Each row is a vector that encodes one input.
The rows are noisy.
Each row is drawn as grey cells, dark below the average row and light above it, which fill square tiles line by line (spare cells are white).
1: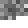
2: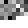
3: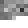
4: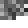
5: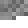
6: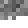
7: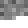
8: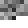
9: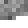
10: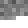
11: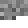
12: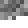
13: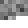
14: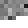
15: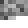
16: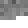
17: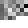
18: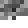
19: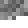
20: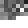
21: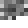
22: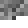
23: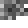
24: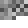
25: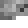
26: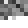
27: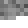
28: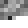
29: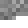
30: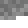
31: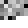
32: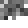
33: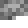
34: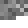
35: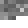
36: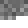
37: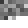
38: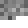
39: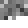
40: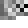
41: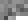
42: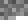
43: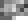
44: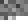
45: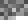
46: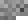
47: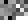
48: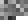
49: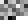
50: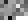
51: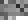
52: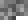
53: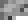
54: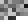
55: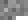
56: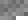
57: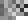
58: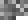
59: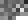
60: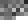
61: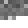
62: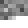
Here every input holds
either a point on a 5-point line, or a point on an 8-point line.
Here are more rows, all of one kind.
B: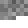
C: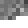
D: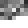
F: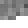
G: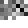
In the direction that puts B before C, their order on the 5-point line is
G, B, F, C, D.
